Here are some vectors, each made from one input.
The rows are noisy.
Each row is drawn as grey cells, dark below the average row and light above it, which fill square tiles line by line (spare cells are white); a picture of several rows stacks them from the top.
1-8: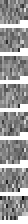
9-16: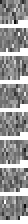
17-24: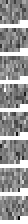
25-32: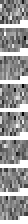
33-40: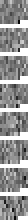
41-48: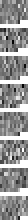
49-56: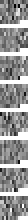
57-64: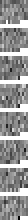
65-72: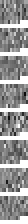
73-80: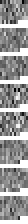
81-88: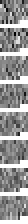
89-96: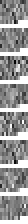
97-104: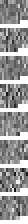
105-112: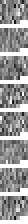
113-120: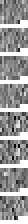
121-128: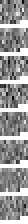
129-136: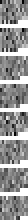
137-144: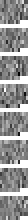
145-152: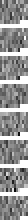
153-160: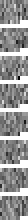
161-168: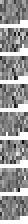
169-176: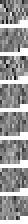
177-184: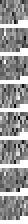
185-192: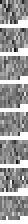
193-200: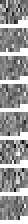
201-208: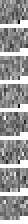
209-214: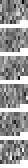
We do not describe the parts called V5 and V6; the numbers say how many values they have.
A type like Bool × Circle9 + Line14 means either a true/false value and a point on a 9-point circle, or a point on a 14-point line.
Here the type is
Bool × Tree9 + (Tree11 + Unit) × V5 × V6.
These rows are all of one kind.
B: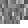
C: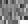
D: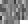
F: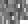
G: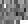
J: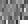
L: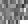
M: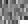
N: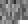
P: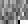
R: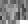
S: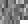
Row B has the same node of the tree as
G and S.
